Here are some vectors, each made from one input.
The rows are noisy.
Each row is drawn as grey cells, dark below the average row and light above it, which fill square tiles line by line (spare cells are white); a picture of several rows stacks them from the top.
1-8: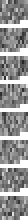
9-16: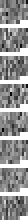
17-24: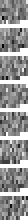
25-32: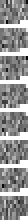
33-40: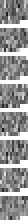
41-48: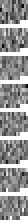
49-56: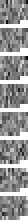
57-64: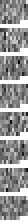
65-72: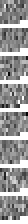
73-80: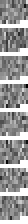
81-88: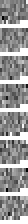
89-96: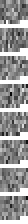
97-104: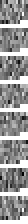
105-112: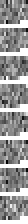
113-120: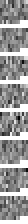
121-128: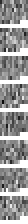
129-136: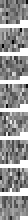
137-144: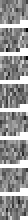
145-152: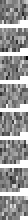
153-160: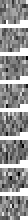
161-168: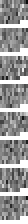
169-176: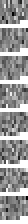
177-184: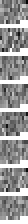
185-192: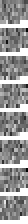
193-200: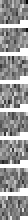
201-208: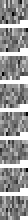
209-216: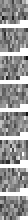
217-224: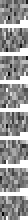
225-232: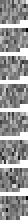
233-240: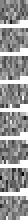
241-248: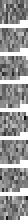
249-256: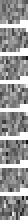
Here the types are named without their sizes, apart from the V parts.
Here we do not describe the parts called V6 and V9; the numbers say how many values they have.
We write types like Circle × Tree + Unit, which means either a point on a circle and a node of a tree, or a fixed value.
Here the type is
(Tree + Unit) × (Tree + V6 × V9).
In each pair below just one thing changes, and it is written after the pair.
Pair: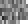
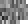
the value of V6
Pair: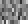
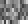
the node of the tree
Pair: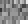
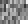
the node of the tree
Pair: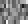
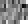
the value of V9
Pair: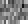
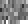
the value of V9
